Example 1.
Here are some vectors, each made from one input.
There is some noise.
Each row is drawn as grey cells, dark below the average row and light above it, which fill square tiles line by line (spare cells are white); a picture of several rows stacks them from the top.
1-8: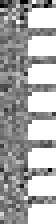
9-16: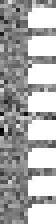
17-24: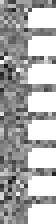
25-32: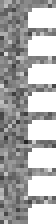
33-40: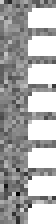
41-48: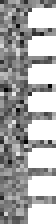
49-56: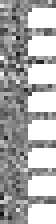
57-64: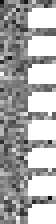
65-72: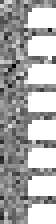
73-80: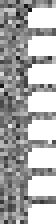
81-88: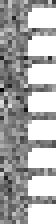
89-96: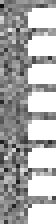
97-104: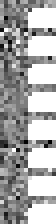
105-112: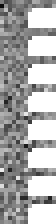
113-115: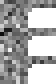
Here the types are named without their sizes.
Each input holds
either a point on a line, or four true/false values.
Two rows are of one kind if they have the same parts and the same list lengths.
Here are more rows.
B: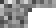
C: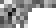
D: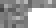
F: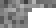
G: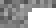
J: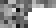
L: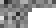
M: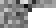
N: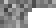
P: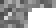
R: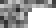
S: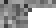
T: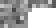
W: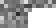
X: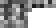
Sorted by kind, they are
B, C, M, N, X
D, F, G, J, L, P, R, S, T, W

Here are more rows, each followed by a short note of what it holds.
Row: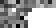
a point on a line
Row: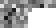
a point on a line
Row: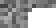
four true/false values
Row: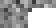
a point on a line
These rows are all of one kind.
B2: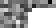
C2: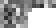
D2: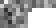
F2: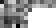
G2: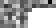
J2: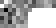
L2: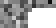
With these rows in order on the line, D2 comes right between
C2 and J2.
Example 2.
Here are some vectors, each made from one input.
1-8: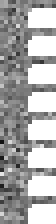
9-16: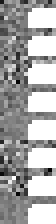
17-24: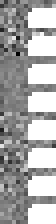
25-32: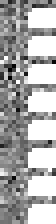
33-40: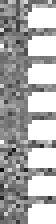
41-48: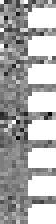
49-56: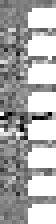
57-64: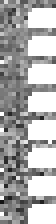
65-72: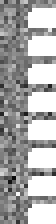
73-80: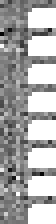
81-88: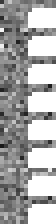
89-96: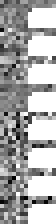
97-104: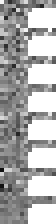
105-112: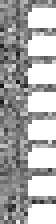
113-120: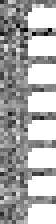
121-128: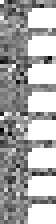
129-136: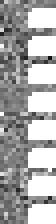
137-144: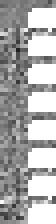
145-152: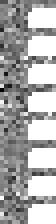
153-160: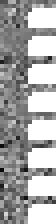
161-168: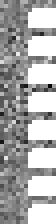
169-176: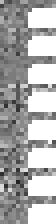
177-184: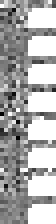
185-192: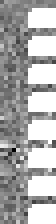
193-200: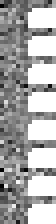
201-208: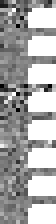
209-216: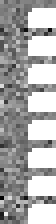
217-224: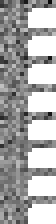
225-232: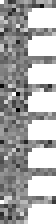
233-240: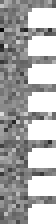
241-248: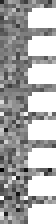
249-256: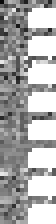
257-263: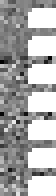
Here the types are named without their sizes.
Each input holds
a point on a line, together with either a fixed value, or three true/false values.
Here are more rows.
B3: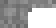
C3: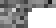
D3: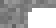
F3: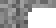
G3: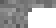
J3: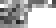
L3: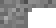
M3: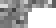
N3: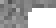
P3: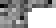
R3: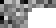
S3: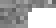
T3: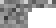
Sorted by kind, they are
B3, L3, R3, S3, T3
C3, D3, F3, G3, J3, M3, N3, P3

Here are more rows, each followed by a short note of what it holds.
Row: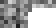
a point on a line
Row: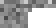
a point on a line
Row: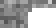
a point on a line
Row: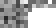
a point on a line and three true/false values
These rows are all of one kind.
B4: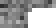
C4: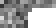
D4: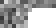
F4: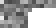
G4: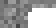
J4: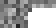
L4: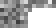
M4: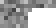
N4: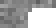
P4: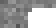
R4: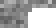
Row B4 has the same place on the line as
D4 and R4.
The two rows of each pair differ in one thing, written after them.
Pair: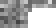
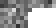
one of the three true/false values
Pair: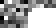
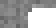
the place on the line
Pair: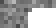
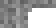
the place on the line
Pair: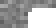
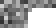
the place on the line
